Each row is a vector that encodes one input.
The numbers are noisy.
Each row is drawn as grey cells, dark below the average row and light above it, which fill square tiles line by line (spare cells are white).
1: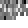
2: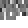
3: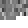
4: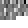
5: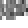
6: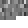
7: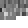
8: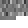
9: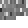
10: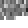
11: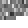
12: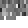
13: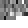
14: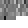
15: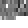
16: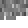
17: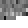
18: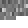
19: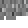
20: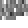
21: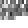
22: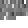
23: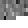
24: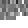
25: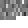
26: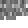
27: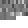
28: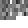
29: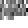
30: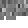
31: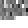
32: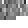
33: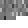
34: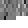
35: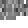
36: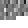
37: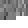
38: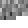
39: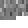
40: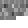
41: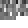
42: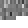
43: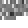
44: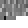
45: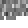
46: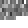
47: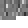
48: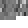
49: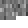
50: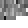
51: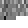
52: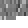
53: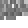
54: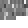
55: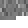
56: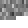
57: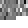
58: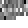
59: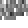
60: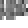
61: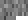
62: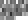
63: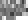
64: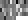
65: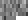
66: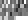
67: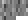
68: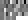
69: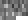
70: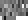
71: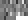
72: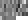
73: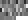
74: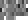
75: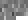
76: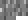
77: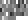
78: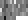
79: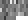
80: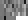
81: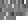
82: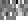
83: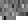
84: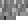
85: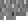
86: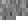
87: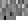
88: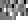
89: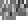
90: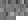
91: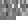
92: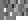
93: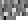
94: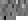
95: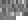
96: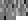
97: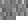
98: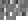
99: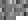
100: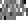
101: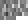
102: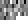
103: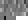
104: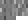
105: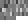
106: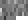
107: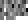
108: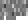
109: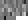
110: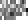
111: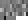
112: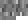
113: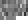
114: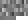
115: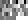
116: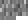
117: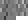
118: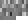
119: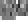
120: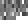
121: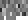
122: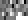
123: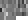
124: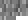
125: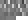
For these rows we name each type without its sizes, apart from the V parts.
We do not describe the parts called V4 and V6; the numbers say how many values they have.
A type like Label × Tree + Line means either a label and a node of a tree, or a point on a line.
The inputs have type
Bool × (Line × Line + V4) × V6.
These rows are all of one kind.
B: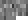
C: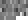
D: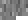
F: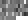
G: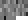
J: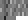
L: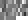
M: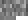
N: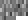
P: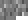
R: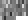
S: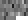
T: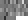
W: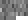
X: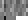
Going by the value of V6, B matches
F, M, N and W.
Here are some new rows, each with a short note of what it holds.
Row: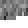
a point on each of two lines, a true/false value and a value of V6
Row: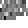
a true/false value, a value of V4 and a value of V6
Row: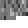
a point on each of two lines, a true/false value and a value of V6
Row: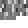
a point on each of two lines, a true/false value and a value of V6
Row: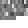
a true/false value, a value of V4 and a value of V6
